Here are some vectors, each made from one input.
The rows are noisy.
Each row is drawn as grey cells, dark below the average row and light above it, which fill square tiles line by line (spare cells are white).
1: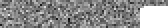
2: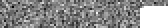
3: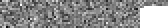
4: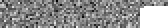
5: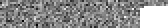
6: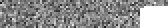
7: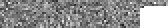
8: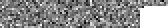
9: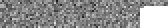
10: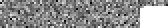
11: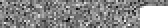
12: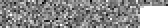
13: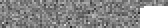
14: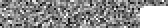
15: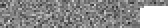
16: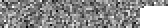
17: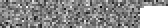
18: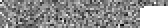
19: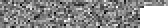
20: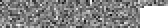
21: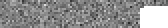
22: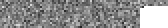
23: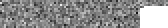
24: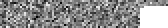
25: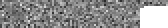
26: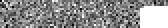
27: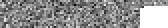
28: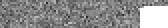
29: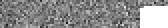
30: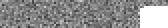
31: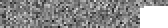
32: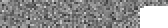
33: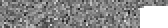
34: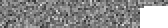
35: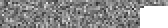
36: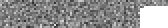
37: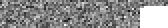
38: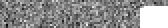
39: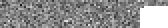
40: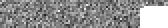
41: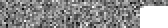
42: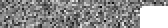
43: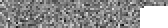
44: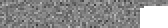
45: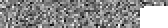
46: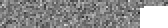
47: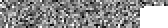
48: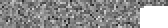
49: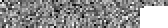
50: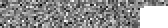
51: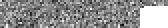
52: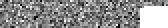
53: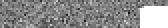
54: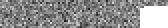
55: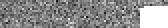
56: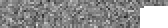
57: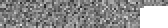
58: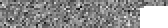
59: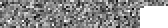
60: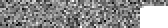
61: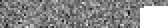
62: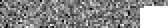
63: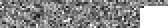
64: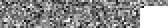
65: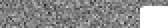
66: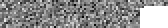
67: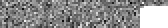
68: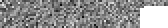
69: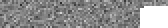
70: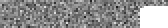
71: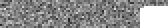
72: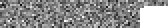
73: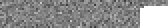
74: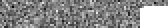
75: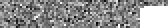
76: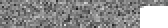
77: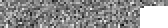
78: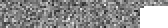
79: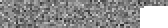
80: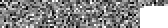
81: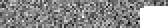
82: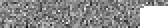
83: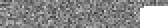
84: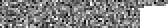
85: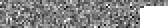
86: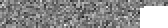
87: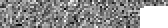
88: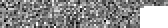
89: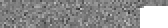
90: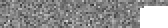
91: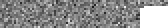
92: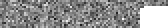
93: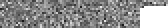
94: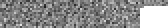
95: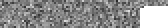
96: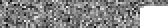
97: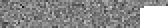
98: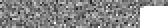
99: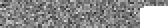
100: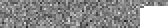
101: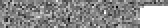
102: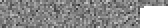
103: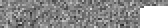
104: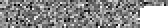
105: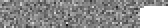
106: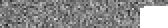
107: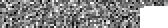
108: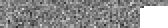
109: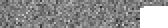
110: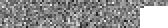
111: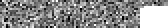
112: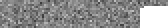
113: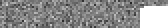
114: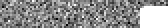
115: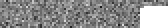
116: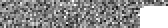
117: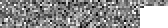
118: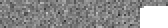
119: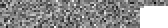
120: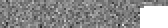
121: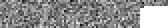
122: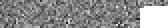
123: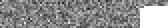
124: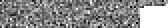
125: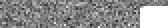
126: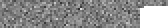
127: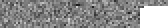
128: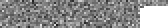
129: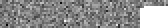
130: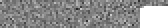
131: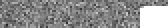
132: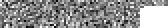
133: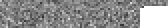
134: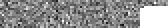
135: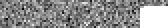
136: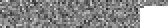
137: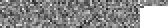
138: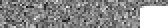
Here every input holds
either a point on an 11-point circle, or a fixed value, or a node of an 11-node tree.
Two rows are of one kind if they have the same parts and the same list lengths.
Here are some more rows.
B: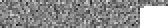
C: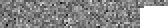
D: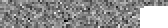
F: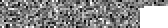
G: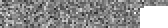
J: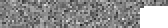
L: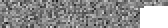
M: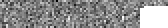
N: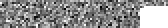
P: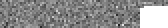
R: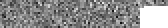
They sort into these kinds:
B, C, L, M, P
D, F, G, J, N
R

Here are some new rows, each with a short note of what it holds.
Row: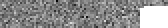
a point on an 11-point circle
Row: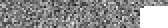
a point on an 11-point circle
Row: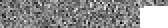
a fixed value
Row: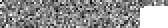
a point on an 11-point circle
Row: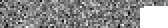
a point on an 11-point circle
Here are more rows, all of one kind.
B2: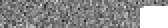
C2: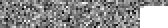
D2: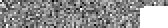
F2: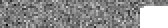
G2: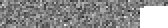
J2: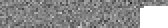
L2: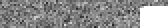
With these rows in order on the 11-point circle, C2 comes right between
F2 and L2.
